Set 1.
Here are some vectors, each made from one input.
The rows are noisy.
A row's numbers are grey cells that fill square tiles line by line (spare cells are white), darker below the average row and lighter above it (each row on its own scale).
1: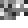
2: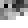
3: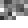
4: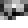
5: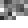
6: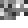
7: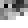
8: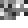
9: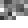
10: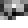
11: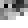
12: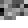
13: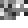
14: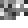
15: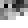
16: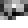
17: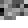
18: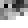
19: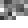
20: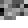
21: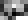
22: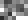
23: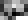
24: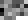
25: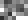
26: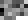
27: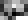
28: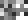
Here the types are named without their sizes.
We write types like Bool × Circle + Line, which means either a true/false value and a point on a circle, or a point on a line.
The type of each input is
Circle.
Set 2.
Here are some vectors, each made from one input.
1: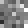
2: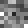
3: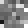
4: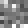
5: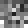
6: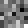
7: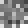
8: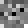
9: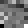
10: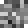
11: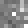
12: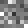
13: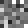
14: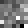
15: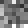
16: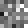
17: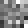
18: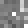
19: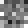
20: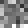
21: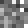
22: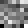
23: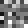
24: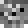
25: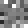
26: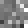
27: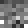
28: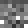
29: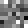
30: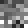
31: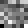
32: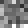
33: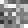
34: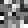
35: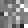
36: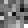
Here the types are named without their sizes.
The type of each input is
Bool × Bool × Bool.
